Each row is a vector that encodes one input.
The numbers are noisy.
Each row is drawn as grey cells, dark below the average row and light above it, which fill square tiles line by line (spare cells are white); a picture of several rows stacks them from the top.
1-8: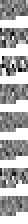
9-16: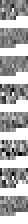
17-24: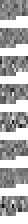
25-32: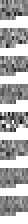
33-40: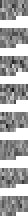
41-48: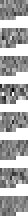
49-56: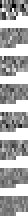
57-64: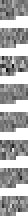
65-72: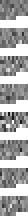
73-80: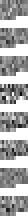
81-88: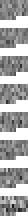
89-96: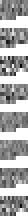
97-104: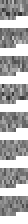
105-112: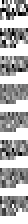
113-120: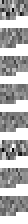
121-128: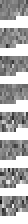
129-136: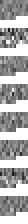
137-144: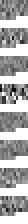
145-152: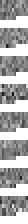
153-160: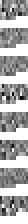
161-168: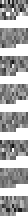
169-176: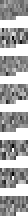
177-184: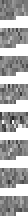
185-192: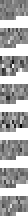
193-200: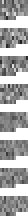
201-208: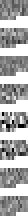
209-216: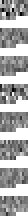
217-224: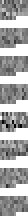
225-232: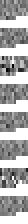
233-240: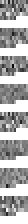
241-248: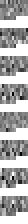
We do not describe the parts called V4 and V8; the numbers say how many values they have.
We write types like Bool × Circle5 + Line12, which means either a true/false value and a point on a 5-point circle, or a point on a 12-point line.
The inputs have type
Bool × Line6 + Line5 + List2(V8) × V4.
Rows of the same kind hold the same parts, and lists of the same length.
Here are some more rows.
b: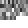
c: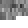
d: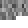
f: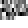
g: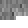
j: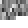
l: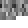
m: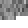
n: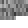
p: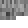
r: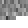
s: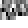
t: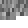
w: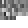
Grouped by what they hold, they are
b, j, s
c, f, g, n
d, l, p
m, t
r, w

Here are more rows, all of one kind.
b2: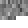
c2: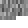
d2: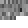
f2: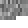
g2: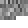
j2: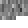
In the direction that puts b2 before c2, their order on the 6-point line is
g2, b2, j2, d2, f2, c2.
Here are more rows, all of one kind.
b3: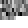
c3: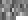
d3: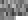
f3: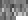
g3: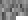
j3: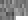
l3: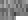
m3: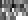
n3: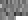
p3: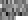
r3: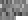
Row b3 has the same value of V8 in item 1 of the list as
d3, f3 and m3.
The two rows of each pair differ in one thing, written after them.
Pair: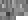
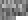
the value of V4
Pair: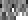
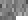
the value of V8 in item 2 of the list
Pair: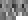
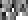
the value of V4
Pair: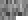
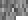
the value of V8 in item 1 of the list
